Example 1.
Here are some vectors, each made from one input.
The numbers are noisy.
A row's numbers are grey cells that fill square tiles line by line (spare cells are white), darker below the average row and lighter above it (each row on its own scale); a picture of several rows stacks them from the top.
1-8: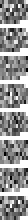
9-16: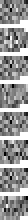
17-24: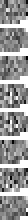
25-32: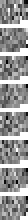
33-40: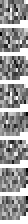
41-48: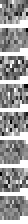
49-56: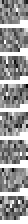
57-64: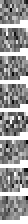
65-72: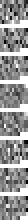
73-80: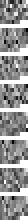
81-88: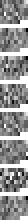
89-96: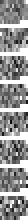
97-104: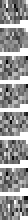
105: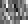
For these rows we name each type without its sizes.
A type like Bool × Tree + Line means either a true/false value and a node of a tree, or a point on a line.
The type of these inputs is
Bool × Label.
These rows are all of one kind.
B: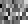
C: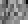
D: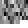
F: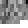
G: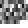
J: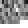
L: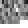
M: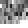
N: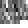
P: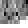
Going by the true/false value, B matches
G and N.
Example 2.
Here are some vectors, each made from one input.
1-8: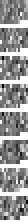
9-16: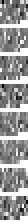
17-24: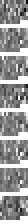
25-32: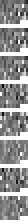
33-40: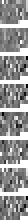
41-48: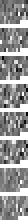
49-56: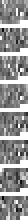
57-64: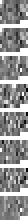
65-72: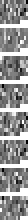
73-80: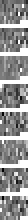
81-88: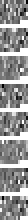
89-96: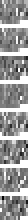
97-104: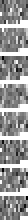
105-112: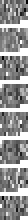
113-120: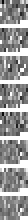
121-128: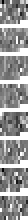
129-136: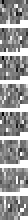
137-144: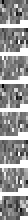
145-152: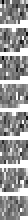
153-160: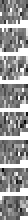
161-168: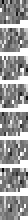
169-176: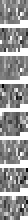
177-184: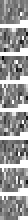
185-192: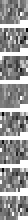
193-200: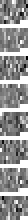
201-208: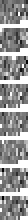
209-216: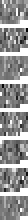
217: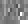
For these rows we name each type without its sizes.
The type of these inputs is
Label + Line × Line.
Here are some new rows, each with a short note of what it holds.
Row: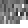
a label
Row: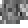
a label
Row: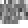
a point on each of two lines
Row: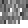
a label
